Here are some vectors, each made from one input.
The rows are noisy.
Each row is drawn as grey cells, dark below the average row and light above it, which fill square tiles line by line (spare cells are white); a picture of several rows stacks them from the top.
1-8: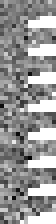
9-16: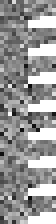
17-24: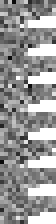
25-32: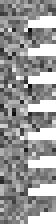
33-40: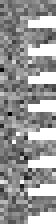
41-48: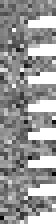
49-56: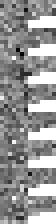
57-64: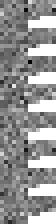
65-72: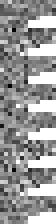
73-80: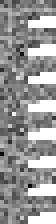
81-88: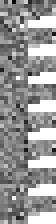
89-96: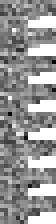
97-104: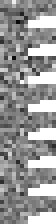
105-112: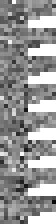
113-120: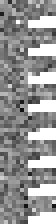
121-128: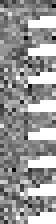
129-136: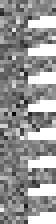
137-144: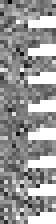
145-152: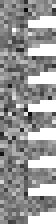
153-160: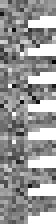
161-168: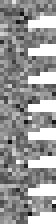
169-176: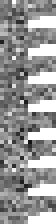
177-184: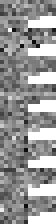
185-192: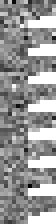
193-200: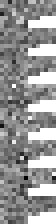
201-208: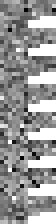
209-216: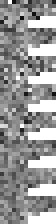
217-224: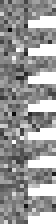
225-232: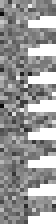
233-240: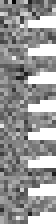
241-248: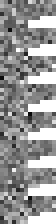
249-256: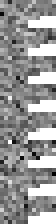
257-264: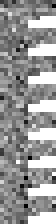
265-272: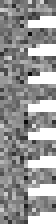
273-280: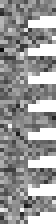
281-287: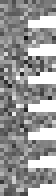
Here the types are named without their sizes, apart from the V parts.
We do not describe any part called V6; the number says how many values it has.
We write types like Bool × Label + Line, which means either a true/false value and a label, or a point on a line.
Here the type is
List(Line) × V6.
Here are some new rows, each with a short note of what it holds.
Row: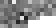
a value of V6, together with a list of two items
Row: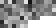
a value of V6, together with the empty list
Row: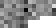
a value of V6, together with a list of three items
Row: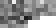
a value of V6, together with a list of two items
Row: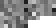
a value of V6, together with a list of two items
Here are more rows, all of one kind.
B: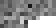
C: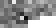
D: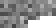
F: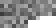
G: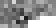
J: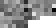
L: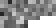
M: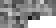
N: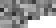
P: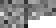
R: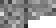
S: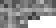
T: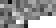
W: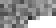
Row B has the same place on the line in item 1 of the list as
P, R, S and T.
